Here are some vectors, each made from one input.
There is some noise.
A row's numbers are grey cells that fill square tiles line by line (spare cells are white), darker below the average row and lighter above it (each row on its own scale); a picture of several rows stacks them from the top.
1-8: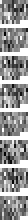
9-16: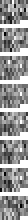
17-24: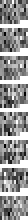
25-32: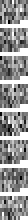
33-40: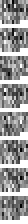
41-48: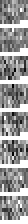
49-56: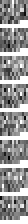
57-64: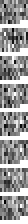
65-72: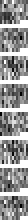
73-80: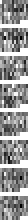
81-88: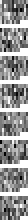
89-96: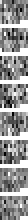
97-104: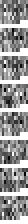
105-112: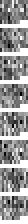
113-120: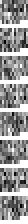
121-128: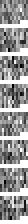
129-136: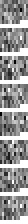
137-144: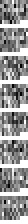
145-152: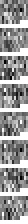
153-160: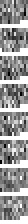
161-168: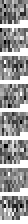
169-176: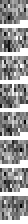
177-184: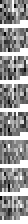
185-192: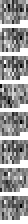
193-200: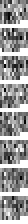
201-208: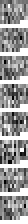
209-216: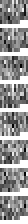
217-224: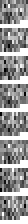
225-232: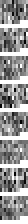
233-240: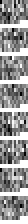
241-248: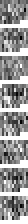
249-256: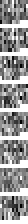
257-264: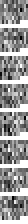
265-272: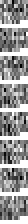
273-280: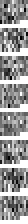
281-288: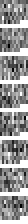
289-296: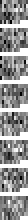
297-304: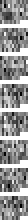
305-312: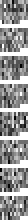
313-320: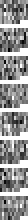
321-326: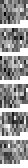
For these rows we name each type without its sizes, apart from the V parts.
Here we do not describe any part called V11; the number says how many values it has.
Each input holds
either a point on each of three lines, or a value of V11.
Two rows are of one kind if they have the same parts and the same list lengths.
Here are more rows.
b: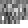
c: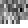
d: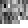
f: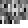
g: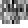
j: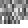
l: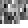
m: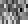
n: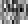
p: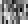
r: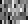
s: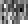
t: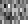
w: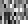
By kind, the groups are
b, d, f, j, l, r, t, w
c, g, m, n, p, s

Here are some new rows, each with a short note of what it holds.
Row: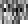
a value of V11
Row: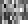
a point on each of three lines
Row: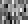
a point on each of three lines
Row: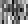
a value of V11
